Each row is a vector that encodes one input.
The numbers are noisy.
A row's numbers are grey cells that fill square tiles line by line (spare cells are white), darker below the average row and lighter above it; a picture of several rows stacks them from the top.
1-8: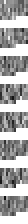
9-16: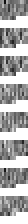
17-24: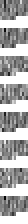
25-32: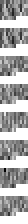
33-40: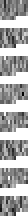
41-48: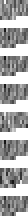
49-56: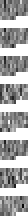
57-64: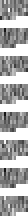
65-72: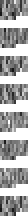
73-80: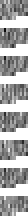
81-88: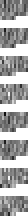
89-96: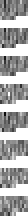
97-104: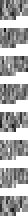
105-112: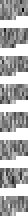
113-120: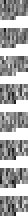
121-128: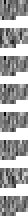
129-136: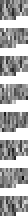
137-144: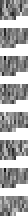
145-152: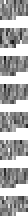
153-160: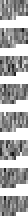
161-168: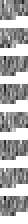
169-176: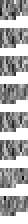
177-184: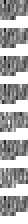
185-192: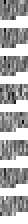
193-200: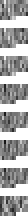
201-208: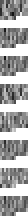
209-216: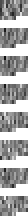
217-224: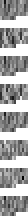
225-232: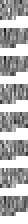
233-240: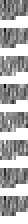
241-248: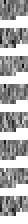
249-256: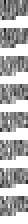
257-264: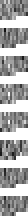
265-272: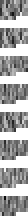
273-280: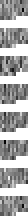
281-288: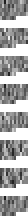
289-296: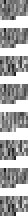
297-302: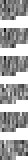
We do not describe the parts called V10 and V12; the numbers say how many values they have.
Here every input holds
either a point on a 6-point line, or a point on a 9-point line and a value of V12, or a true/false value and a value of V10.
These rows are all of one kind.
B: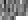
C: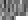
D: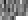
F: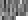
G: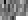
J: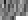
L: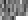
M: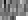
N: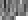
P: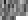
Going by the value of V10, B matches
D and G.
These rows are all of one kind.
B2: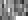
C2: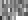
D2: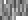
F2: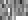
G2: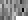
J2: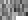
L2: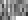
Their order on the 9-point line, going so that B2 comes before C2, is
D2, G2, F2, L2, B2, J2, C2.
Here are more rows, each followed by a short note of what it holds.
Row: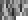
a point on a 6-point line
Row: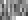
a point on a 9-point line and a value of V12
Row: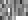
a point on a 9-point line and a value of V12
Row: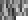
a point on a 6-point line
